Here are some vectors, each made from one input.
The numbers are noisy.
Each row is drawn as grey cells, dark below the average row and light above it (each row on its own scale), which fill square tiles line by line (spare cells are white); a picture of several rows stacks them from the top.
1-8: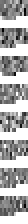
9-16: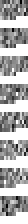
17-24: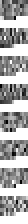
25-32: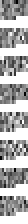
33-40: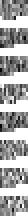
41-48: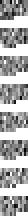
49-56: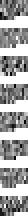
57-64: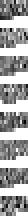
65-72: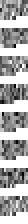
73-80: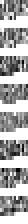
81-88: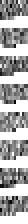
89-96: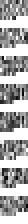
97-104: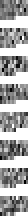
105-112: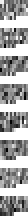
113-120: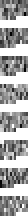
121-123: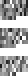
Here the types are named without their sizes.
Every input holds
a list of points on a line.
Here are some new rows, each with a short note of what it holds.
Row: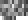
a list of two items
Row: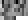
a list of one item
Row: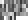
the empty list
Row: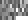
a list of two items
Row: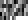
a list of one item
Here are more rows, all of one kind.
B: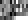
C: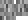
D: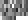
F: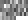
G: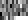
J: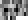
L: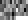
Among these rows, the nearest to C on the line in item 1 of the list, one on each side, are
F and L.
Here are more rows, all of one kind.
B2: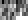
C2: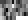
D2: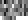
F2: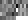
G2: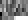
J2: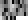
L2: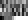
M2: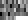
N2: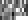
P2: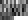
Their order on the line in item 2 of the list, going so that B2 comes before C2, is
B2, F2, J2, G2, M2, D2, C2, P2, L2, N2.
